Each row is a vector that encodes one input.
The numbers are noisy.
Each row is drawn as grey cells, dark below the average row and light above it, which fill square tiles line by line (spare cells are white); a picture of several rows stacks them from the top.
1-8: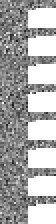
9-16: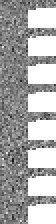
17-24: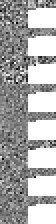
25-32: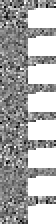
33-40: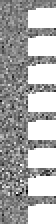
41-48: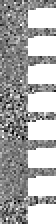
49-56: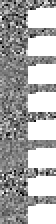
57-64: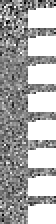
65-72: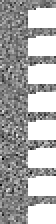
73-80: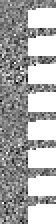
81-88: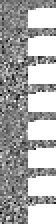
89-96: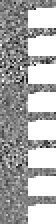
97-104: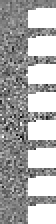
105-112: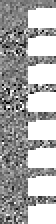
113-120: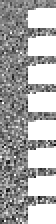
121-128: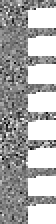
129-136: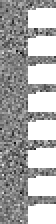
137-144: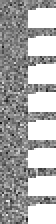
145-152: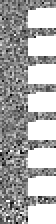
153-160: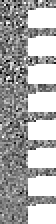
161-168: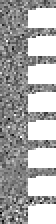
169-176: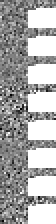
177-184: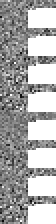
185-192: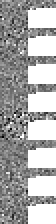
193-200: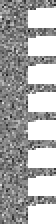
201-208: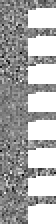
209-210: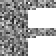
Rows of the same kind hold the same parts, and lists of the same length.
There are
2 kinds of row.
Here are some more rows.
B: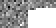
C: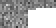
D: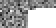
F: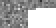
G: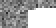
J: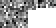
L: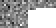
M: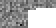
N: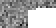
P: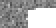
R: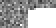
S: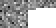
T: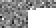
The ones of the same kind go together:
B, J, L, S, T
C, D, F, G, M, N, P, R

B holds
a point on each of two 4-point lines and a true/false value.
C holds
a point on an 11-point line.
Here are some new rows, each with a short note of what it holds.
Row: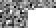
a point on each of two 4-point lines and a true/false value
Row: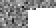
a point on each of two 4-point lines and a true/false value
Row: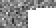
a point on each of two 4-point lines and a true/false value
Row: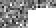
a point on each of two 4-point lines and a true/false value
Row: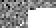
a point on each of two 4-point lines and a true/false value
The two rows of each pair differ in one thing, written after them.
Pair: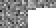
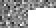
the place on one of the two 4-point lines
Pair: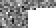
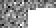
the true/false value
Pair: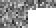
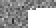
the place on one of the two 4-point lines
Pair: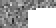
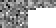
the true/false value
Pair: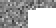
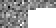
the true/false value
